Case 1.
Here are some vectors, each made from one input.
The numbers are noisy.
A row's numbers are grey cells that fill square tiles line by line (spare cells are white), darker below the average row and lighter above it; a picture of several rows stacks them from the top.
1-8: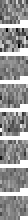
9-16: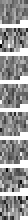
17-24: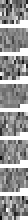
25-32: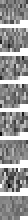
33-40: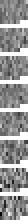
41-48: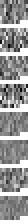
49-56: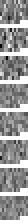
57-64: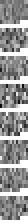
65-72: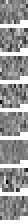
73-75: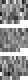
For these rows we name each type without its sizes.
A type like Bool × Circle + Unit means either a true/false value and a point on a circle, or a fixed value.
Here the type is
List(Line).
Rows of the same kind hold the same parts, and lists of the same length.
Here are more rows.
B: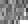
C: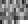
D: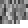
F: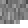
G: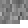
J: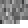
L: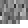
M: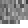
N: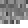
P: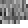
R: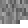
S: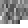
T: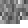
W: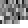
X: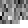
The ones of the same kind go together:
B, C, G, X
D, F, J, N, P, R, S, T, W
L, M

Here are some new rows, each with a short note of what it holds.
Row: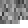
a list of one item
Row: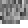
a list of one item
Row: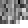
the empty list
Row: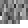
the empty list
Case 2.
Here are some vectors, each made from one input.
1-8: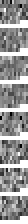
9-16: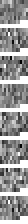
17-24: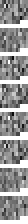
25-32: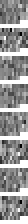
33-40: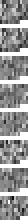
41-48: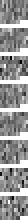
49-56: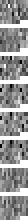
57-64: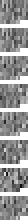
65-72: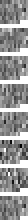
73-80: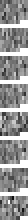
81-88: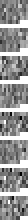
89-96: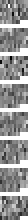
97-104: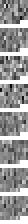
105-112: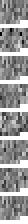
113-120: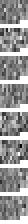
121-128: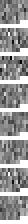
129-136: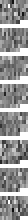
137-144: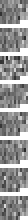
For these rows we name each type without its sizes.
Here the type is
Bool × Bool × Bool + Circle + Unit.
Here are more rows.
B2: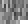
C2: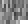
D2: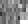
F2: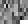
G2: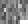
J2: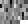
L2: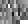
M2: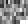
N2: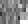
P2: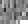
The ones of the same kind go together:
B2, C2, D2, G2, N2, P2
F2, J2, L2
M2

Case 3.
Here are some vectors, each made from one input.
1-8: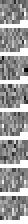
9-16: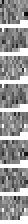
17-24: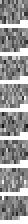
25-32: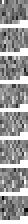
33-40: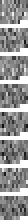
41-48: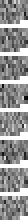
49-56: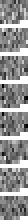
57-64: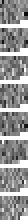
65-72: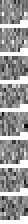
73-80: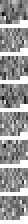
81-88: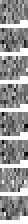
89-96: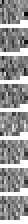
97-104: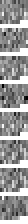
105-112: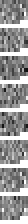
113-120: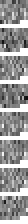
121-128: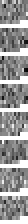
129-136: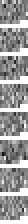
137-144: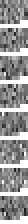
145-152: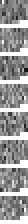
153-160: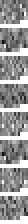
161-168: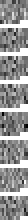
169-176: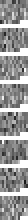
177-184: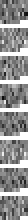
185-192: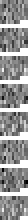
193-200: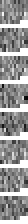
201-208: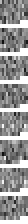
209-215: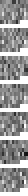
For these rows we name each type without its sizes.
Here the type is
Bool × Bool × Bool × Bool + Line.
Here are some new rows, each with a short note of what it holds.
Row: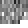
a point on a line
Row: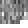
a point on a line
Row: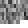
four true/false values
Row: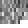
a point on a line
